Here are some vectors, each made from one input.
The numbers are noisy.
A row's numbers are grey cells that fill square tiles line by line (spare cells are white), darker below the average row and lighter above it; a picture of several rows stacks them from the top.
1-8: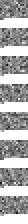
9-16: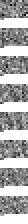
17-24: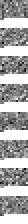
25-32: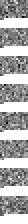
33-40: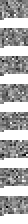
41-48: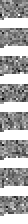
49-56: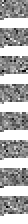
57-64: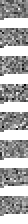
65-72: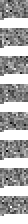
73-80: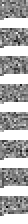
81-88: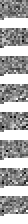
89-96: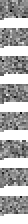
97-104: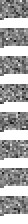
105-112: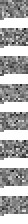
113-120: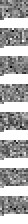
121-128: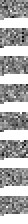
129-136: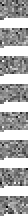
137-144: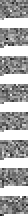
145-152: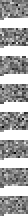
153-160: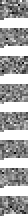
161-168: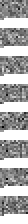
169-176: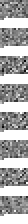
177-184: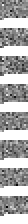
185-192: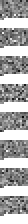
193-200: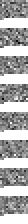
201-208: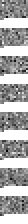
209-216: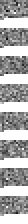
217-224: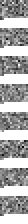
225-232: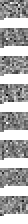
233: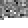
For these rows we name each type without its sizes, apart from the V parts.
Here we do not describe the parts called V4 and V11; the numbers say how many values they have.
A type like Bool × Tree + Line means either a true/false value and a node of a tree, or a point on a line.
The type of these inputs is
Label + (Line + V4) × V11.
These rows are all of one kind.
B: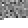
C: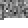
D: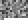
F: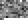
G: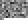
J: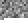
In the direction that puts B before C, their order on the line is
B, G, F, J, C, D.
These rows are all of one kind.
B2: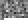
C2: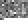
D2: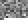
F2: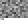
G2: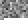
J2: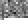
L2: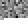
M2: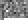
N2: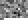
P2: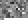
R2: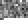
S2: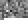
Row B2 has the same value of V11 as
M2 and S2.
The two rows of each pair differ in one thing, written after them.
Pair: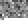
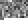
the value of V11
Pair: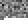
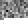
the value of V11
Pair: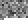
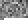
the value of V4
